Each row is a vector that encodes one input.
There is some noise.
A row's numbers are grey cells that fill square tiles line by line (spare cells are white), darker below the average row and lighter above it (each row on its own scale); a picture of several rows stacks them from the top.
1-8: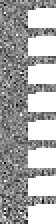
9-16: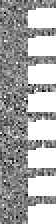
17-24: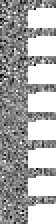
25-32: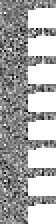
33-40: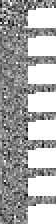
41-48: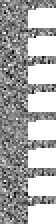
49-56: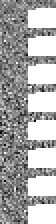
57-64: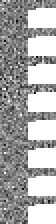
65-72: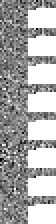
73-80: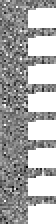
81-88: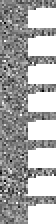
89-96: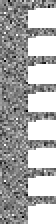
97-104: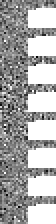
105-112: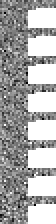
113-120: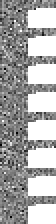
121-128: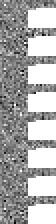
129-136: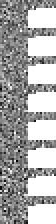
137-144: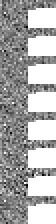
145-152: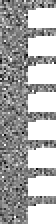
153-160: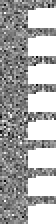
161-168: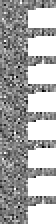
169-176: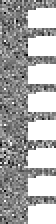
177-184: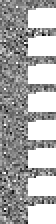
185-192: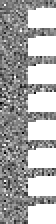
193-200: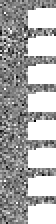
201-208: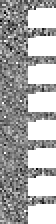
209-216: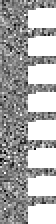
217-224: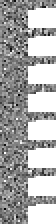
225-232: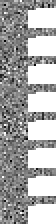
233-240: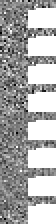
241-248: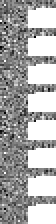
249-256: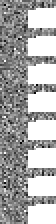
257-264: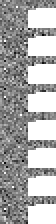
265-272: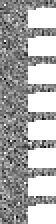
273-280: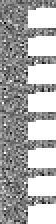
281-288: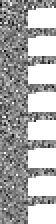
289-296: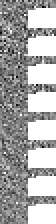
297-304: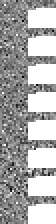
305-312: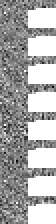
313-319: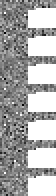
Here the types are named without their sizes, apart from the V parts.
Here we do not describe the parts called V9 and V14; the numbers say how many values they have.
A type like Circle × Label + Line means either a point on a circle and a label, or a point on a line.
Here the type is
Bool × Circle + V9 × V14.
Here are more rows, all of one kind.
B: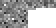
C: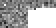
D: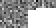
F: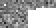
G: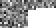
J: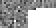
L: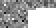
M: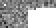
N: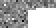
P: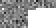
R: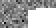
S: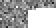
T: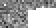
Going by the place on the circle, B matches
F, L, N and T.
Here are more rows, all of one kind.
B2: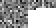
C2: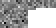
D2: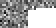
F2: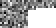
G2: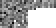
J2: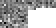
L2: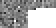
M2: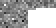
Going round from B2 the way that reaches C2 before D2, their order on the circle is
B2, C2, J2, M2, D2, F2, G2, L2.
